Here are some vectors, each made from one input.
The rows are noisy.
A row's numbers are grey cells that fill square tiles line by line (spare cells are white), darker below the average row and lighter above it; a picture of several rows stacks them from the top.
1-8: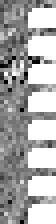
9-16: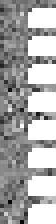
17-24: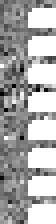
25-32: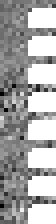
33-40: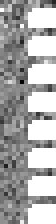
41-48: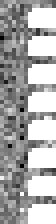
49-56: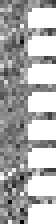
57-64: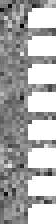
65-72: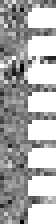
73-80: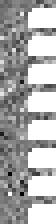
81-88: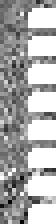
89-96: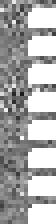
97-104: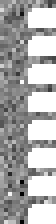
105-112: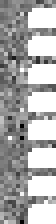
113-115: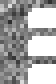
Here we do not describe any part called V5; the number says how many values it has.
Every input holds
a true/false value, together with either a node of an 8-node tree, or a value of V5.
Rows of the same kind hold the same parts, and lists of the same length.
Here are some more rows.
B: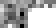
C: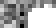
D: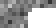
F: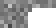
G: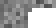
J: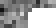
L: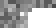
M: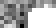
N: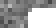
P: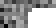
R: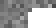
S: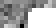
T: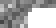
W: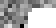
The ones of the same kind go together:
B, D, L, N, P, T, W
C, F, G, J, M, R, S

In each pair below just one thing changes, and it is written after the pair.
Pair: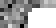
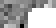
the node of the tree
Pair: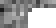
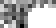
the true/false value
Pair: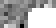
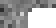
the true/false value
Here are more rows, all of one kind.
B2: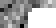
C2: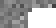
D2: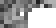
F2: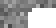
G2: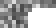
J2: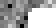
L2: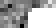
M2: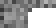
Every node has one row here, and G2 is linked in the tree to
B2, J2 and M2.
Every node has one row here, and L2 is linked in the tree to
B2.
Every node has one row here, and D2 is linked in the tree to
J2.
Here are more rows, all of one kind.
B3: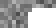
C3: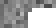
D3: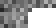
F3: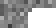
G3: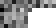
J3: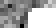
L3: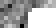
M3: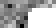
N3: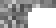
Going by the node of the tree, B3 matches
C3 and M3.
